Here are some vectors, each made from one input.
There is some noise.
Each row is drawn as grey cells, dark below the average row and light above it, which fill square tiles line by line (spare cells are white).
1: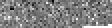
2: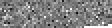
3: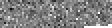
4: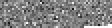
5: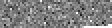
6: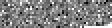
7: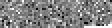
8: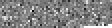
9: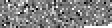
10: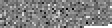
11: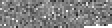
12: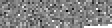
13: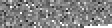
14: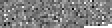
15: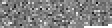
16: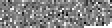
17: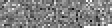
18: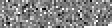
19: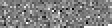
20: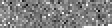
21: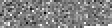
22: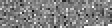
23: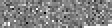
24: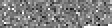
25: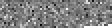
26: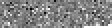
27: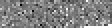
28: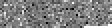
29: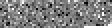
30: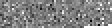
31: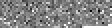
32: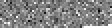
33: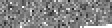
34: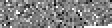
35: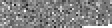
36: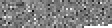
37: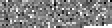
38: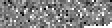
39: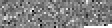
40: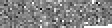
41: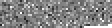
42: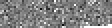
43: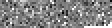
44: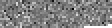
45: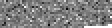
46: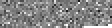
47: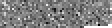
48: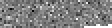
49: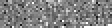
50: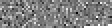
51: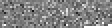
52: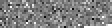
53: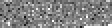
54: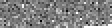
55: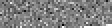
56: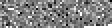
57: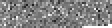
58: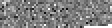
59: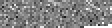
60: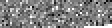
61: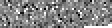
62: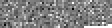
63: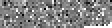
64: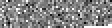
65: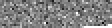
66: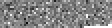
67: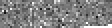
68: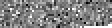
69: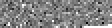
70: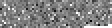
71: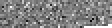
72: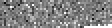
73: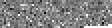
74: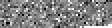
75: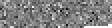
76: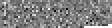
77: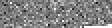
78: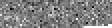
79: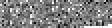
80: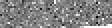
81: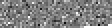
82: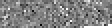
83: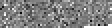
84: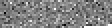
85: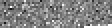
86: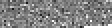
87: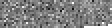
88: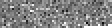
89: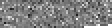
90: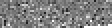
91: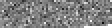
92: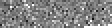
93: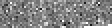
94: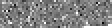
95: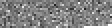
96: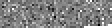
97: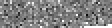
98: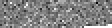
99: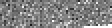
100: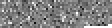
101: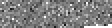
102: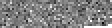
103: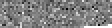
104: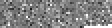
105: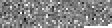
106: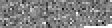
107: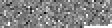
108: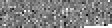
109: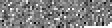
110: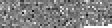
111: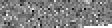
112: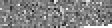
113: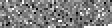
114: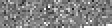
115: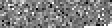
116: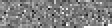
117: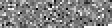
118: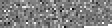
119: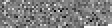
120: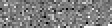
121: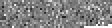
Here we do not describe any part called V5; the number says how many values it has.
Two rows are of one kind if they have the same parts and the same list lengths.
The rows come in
2 kinds.
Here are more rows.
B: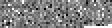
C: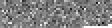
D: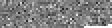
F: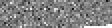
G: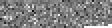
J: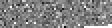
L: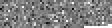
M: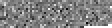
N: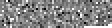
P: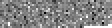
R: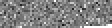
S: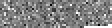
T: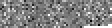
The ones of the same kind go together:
B, N
C, D, F, G, J, L, M, P, R, S, T

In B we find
one of 4 labels and a value of V5.
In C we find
one of 4 labels and four true/false values.
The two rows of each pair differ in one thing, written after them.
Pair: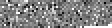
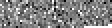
the value of V5
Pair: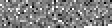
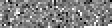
the value of V5
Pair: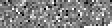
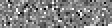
the label
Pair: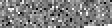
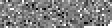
the value of V5
